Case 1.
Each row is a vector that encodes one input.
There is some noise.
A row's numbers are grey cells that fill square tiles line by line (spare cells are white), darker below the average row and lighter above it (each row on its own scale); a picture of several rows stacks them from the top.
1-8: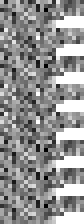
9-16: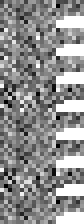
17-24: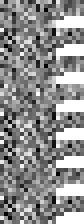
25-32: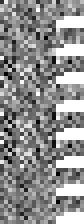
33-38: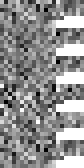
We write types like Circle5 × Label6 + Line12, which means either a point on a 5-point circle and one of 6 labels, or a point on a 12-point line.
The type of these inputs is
Line4.
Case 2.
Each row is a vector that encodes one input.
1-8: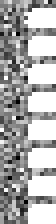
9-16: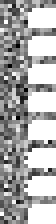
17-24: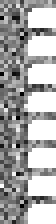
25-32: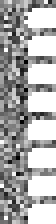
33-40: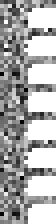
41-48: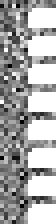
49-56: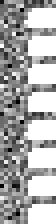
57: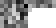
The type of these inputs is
Circle10.
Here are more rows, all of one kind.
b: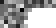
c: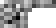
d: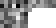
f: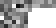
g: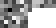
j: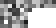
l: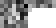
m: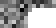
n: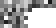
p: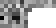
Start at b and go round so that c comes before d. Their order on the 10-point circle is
b, n, c, p, j, g, f, d, l, m.
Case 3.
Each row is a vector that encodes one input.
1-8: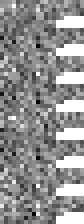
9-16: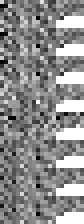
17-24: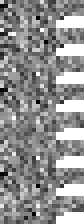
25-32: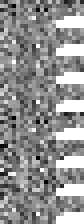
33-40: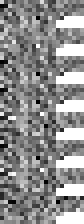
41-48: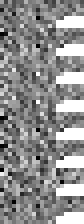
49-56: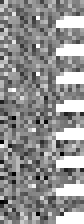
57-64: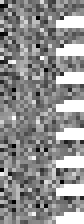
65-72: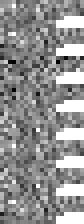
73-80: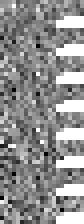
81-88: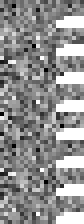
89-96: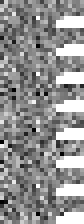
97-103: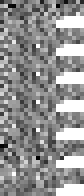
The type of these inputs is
Circle11.
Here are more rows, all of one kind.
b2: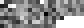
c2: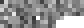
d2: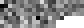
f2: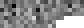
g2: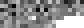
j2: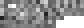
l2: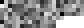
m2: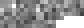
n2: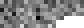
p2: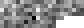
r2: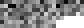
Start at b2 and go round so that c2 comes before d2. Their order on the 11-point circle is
b2, j2, m2, p2, c2, l2, r2, g2, f2, n2, d2.
